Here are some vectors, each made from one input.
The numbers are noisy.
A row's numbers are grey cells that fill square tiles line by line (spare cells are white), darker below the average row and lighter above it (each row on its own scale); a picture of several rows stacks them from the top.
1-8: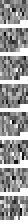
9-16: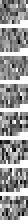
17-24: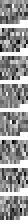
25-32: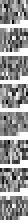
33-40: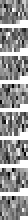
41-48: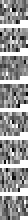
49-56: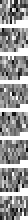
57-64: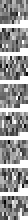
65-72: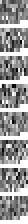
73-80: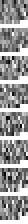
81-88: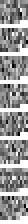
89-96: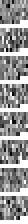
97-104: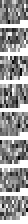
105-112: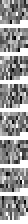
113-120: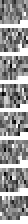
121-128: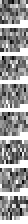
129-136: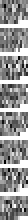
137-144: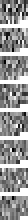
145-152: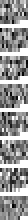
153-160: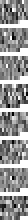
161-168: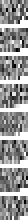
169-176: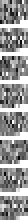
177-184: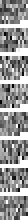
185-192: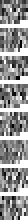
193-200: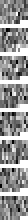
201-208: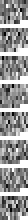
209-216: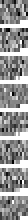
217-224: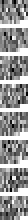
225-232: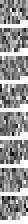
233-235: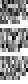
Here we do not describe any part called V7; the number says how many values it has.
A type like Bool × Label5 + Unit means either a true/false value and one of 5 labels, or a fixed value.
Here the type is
Bool × (Line9 + V7).
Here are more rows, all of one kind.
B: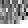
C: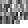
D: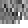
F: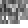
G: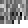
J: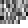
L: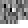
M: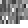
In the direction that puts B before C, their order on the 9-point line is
M, D, F, L, B, G, J, C.
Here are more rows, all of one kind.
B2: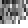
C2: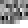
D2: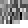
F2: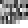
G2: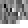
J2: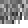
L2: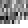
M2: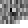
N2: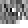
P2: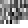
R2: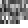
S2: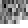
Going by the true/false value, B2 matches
R2 and S2.
